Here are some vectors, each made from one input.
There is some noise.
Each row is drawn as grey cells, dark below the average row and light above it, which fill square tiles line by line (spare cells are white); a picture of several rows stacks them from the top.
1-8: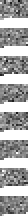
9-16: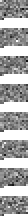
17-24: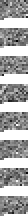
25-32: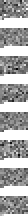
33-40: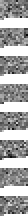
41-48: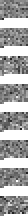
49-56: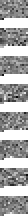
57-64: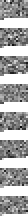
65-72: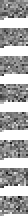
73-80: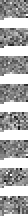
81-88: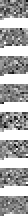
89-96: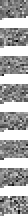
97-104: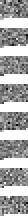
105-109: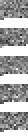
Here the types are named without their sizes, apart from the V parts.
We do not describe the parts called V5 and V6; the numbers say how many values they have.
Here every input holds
a value of V6, together with either a label, or a point on a line and a value of V5.
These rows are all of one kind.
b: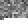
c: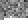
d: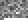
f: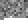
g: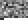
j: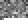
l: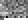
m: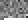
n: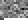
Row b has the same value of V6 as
d and j.
